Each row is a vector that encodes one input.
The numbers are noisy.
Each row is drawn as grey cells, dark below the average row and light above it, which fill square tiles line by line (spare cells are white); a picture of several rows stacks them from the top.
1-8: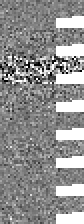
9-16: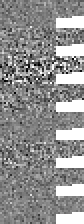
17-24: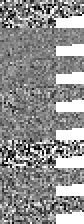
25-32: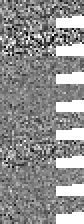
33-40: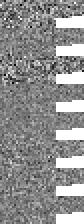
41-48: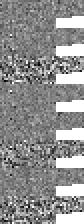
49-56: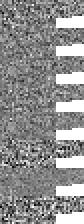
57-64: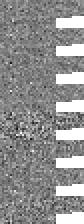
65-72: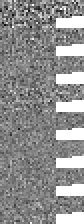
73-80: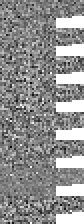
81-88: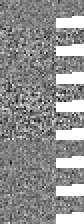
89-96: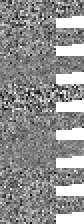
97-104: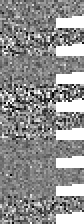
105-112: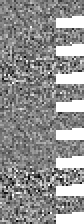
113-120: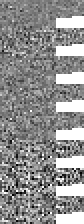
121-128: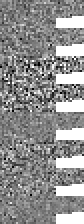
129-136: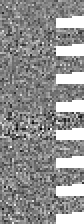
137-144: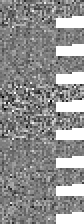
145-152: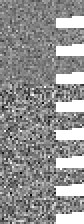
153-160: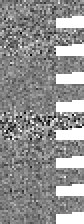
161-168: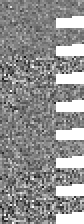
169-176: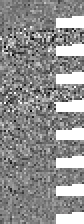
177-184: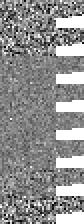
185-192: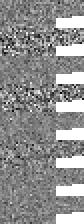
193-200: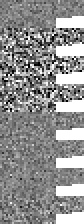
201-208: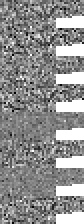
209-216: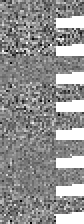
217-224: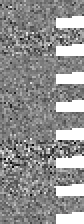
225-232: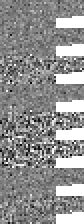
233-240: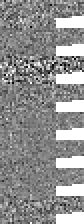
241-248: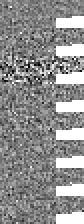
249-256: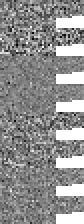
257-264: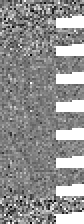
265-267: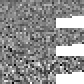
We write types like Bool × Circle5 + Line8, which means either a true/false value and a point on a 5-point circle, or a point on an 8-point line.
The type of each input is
Circle6 × Circle10 × Circle10 × (Circle10 + Unit) + Label10.
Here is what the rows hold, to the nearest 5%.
About 85% of them hold a point on a 6-point circle and a point on each of two 10-point circles, together with either a point on a 10-point circle, or a fixed value. The rest hold one of 10 labels.
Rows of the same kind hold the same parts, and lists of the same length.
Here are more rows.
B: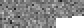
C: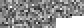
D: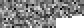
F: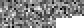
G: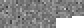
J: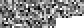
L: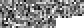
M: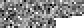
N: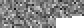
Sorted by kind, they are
B, C, F, J, N
D, G, L
M

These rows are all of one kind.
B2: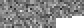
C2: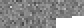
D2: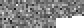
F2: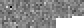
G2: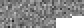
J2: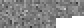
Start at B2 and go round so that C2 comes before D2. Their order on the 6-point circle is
B2, F2, G2, C2, J2, D2.
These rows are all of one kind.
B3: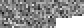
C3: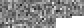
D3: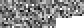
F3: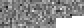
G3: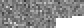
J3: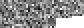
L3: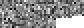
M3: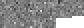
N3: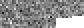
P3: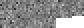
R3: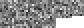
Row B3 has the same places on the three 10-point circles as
G3, J3, M3 and P3.
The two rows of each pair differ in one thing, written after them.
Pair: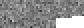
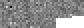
the place on the 6-point circle
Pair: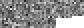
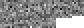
the place on one of the two 10-point circles
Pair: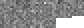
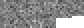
the place on one of the two 10-point circles
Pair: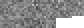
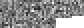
the place on the 6-point circle
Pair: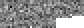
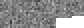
the place on the 6-point circle
